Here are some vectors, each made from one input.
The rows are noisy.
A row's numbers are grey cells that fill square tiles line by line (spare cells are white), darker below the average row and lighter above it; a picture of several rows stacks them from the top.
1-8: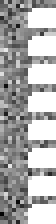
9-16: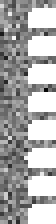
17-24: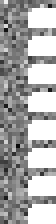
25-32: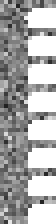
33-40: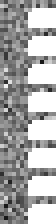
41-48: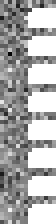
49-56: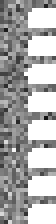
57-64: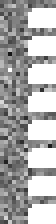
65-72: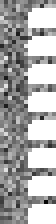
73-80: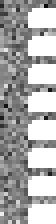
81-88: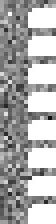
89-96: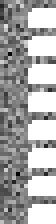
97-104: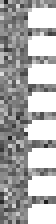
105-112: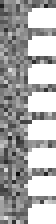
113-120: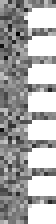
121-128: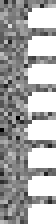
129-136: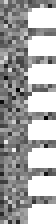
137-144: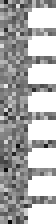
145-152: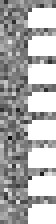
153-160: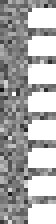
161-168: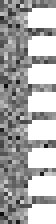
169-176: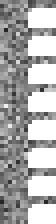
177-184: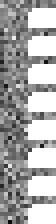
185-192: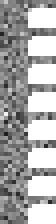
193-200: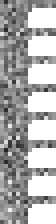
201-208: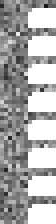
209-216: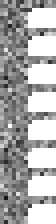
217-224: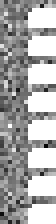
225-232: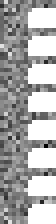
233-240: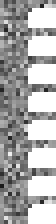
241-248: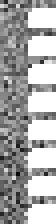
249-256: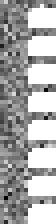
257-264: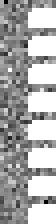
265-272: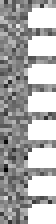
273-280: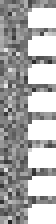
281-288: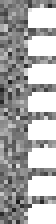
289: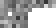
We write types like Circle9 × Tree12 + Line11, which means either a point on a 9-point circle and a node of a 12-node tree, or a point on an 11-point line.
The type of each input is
Line9 × Line9.
